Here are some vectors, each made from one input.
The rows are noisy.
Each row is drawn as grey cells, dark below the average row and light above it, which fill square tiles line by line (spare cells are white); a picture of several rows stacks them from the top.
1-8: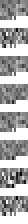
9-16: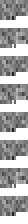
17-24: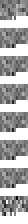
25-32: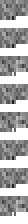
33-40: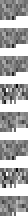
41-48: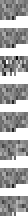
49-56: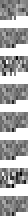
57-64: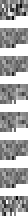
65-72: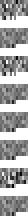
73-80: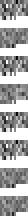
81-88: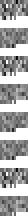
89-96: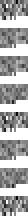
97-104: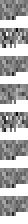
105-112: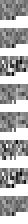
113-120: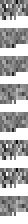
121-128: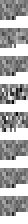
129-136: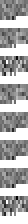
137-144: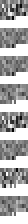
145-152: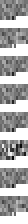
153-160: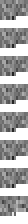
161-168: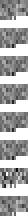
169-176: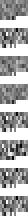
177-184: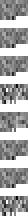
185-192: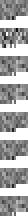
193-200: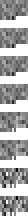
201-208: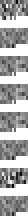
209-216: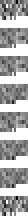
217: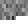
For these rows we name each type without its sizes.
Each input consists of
a point on a line.
